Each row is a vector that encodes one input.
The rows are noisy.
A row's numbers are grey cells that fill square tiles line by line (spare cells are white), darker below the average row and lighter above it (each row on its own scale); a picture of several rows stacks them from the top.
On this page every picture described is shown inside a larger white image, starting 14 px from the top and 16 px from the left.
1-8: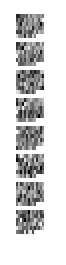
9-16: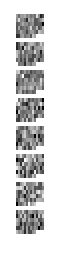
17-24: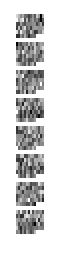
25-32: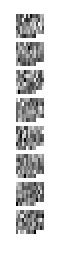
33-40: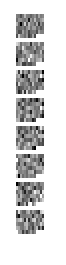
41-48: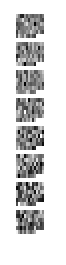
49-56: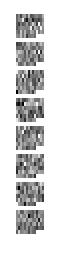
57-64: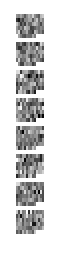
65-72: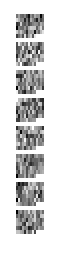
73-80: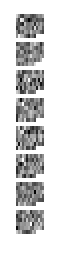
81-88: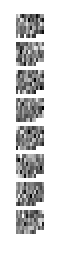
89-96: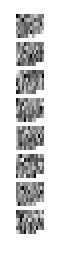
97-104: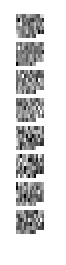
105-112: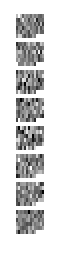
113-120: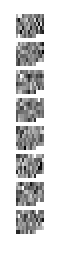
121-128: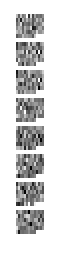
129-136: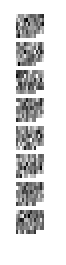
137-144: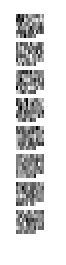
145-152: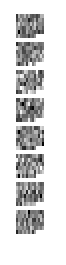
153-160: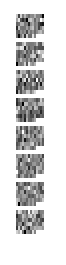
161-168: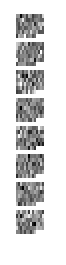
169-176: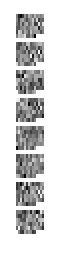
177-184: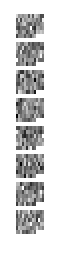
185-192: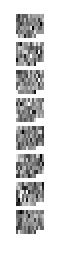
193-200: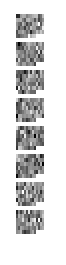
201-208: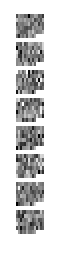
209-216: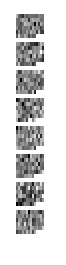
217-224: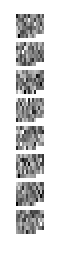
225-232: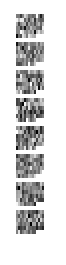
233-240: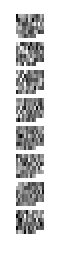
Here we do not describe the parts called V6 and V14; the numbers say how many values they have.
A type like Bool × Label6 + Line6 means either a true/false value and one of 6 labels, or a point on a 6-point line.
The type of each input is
(Bool × Bool × Bool + Line8) × V6 + Line4 × Line5 + V14.
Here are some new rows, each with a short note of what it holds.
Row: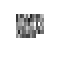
a point on an 8-point line and a value of V6
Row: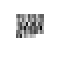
a value of V14
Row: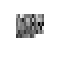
a point on a 4-point line and a point on a 5-point line
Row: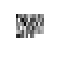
a point on a 4-point line and a point on a 5-point line
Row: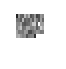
a point on an 8-point line and a value of V6
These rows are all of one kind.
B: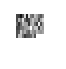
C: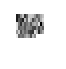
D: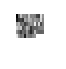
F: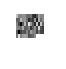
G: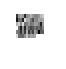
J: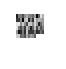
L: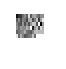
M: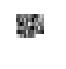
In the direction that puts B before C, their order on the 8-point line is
J, L, B, D, M, F, C, G.
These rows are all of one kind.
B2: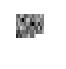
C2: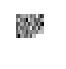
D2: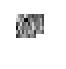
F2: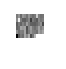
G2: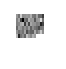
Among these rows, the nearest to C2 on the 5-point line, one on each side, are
D2 and G2.
